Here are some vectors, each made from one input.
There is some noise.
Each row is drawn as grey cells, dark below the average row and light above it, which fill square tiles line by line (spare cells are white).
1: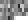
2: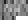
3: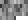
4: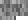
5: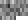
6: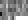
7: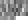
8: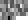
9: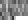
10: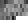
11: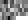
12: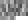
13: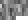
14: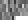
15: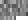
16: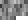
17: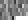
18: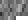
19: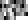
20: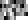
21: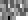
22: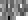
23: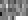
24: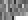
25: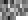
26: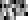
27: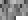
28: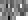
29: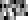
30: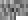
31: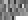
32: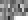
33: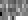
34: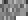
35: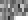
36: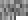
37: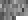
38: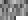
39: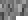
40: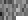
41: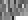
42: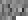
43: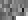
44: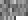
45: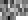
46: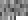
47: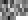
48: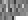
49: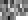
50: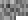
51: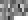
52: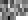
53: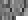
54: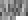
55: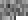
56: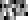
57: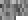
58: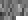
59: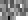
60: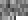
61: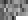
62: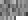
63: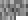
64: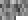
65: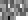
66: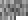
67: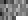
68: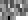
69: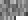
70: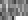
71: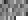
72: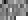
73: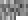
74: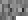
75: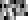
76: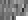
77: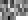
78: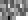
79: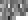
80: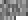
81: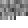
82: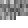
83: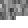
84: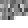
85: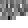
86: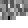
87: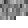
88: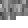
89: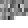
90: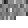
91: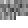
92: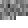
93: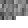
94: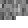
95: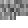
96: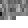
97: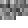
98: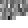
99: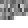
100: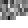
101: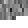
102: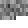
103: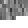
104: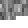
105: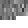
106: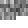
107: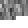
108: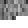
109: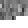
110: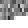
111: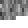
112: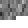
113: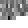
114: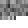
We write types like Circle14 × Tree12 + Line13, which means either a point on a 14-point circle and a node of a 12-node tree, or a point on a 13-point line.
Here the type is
List3(Line5).
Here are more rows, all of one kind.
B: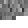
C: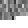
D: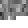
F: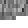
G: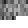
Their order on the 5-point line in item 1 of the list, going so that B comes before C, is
G, F, B, D, C.
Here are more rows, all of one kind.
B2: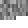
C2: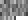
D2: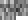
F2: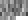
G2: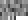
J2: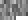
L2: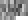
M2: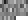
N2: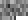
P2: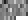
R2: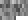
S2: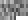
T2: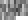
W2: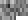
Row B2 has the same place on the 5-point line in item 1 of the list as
C2, J2 and R2.
